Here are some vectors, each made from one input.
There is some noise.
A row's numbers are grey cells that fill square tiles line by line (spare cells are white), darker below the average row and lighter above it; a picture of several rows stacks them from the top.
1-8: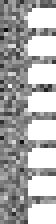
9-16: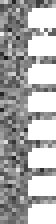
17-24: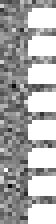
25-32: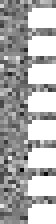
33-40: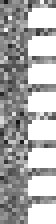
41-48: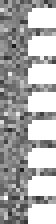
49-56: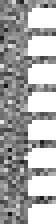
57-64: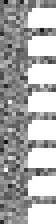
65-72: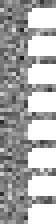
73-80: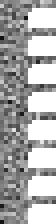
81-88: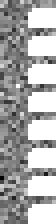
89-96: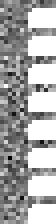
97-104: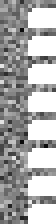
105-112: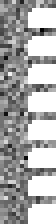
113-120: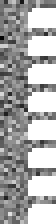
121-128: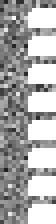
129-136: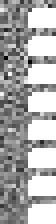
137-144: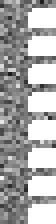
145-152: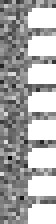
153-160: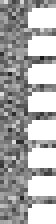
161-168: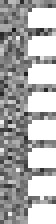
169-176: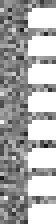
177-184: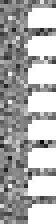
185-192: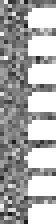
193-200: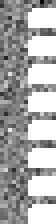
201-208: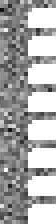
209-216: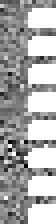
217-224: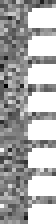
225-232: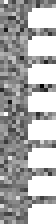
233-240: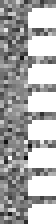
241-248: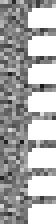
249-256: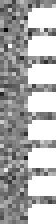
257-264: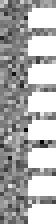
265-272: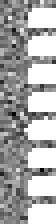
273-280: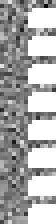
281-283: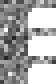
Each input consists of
a point on a 19-point circle.
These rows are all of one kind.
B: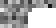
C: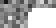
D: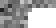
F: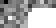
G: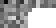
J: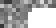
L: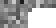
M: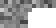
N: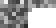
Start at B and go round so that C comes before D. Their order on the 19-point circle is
B, L, G, C, F, J, D, N, M.
